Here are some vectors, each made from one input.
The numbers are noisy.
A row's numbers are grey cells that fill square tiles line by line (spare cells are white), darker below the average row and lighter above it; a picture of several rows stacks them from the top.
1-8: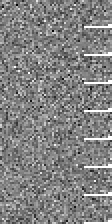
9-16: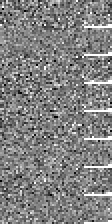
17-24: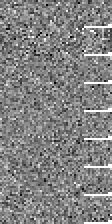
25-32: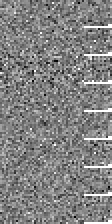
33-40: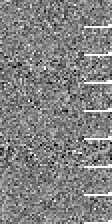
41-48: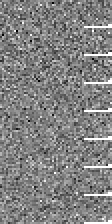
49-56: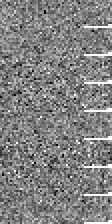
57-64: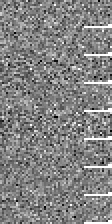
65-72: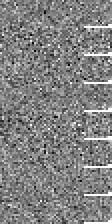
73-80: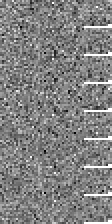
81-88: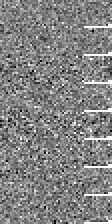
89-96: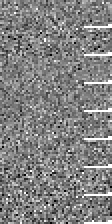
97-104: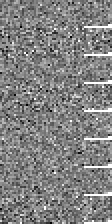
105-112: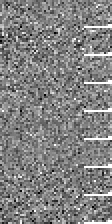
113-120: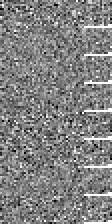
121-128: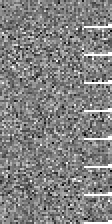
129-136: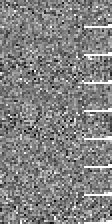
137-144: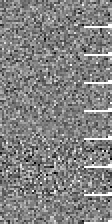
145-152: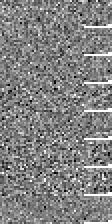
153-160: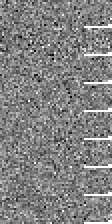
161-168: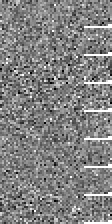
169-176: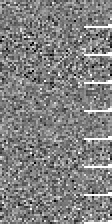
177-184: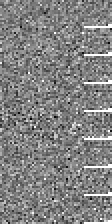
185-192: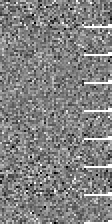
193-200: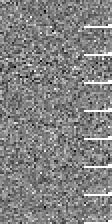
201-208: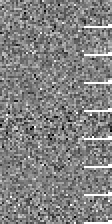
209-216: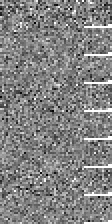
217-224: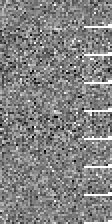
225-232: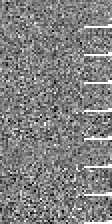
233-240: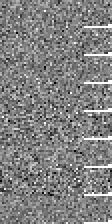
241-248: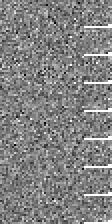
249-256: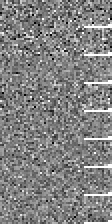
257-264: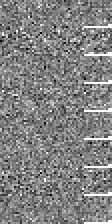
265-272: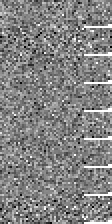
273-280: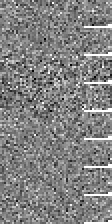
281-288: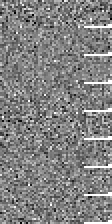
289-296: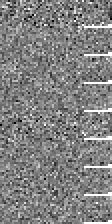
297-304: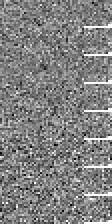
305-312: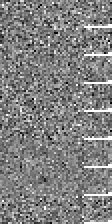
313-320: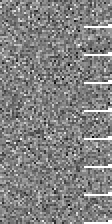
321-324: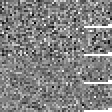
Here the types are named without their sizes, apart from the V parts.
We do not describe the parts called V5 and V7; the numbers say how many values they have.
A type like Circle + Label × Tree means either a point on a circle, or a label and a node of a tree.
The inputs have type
Label × Line × ((Tree + Unit) × V5 + V7).
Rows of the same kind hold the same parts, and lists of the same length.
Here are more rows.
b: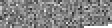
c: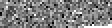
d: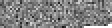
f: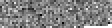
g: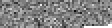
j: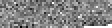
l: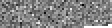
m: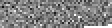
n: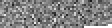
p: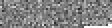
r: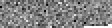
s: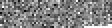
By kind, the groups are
b, d, g, p
c, s
f, j, l, m, n, r

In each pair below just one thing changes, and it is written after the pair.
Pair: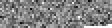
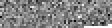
the label
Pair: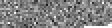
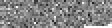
the node of the tree
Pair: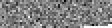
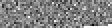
the label
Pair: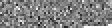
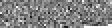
the node of the tree
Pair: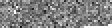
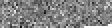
the node of the tree
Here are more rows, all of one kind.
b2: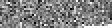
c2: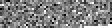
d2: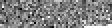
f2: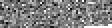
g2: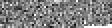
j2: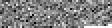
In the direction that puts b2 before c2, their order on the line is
j2, g2, d2, f2, b2, c2.
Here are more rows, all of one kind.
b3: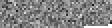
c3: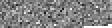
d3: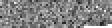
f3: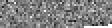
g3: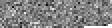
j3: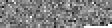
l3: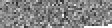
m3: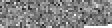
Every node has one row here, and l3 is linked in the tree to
m3.
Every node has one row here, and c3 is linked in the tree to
b3.
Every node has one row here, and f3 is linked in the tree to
b3, d3 and m3.
